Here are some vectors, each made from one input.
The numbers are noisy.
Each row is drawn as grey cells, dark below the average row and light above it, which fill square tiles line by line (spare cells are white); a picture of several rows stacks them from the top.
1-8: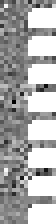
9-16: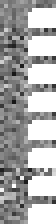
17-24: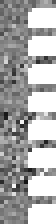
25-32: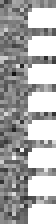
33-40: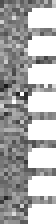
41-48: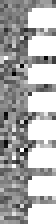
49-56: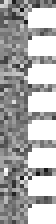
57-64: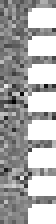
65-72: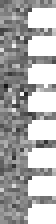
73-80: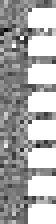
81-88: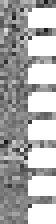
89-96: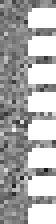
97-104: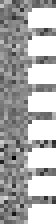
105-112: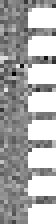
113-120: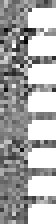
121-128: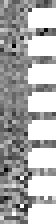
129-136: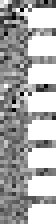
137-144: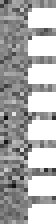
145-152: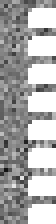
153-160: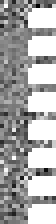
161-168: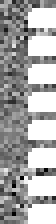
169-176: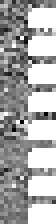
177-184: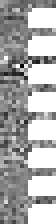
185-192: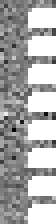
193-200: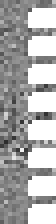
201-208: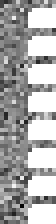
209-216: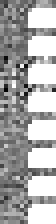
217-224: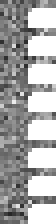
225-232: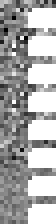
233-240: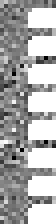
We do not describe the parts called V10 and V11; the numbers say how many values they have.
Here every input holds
either a point on a 6-point line, a true/false value and a value of V11, or a value of V10.
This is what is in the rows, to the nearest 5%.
About 55% of them hold a point on a 6-point line, a true/false value and a value of V11. The rest hold a value of V10.
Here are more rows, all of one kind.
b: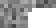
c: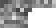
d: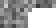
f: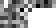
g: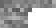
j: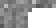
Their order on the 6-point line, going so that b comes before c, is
d, f, b, g, c, j.
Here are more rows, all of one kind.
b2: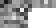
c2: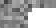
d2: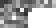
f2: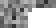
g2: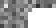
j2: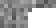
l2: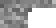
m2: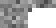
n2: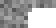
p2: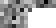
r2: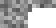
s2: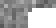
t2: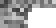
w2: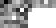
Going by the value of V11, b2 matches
d2, f2, j2 and l2.
